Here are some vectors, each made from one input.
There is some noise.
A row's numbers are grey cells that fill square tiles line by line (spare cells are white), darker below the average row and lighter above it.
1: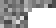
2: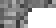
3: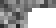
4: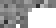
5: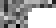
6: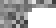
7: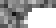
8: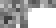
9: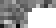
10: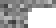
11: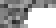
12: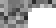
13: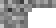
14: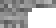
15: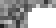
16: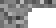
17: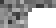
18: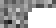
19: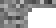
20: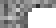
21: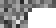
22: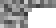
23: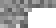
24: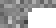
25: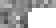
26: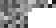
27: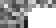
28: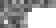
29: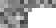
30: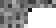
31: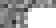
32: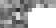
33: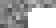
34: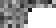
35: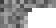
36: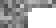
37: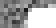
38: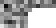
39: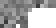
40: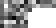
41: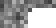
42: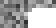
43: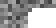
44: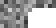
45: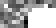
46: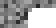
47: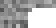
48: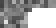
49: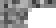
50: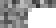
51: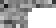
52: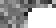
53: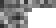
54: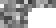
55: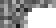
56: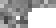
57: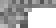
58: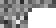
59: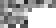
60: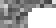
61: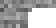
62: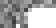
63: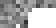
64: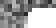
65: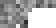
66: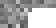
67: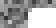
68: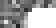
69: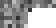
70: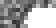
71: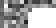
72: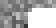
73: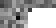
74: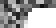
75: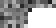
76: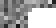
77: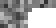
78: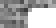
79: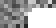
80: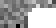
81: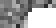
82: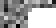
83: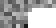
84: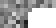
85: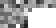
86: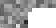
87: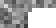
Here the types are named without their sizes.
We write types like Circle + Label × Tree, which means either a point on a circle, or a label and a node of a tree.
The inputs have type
(Circle + Line) × Line.
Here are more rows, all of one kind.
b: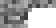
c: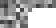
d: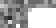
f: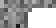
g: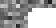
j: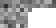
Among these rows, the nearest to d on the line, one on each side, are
b and j.
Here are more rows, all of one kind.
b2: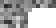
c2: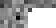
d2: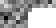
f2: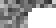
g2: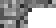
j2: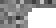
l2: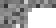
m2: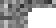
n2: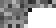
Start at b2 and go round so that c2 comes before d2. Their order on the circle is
b2, n2, c2, l2, g2, d2, j2, f2, m2.
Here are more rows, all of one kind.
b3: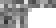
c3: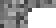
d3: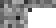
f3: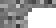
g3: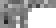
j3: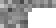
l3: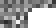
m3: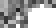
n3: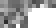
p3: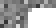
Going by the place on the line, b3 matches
g3, m3, n3 and p3.
